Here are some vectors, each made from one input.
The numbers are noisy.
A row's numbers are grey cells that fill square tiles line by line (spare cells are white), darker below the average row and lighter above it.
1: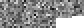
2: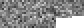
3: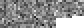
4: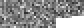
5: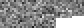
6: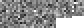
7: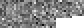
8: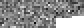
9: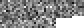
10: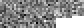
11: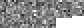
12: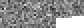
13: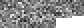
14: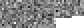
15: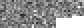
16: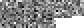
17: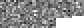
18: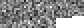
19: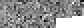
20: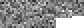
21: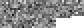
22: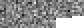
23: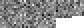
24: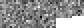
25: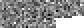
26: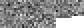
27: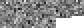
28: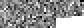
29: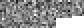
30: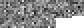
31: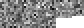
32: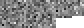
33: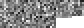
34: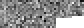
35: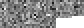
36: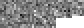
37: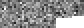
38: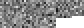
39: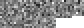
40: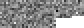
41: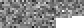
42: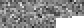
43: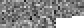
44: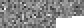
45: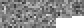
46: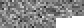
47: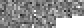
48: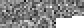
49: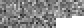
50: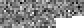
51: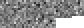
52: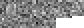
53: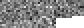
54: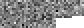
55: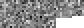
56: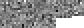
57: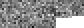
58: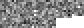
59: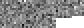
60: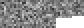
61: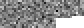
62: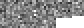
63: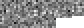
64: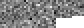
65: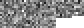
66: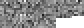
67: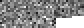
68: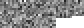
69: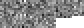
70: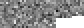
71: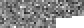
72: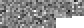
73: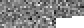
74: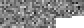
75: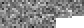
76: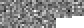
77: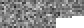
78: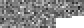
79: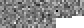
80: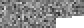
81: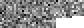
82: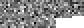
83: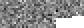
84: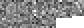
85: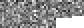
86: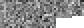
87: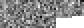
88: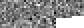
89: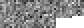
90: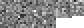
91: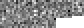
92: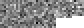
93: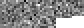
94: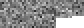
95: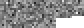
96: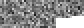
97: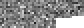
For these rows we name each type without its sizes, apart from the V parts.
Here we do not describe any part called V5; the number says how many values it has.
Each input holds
either a point on a circle and a true/false value, or a value of V5.
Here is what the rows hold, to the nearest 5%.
About 50% of them hold a point on a circle and a true/false value. The rest hold a value of V5.
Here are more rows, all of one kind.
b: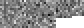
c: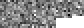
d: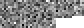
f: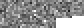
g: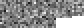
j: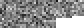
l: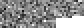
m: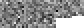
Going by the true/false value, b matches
d and m.
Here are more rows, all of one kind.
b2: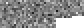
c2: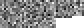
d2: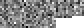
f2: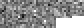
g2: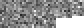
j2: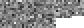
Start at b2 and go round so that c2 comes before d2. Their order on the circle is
b2, c2, d2, j2, g2, f2.
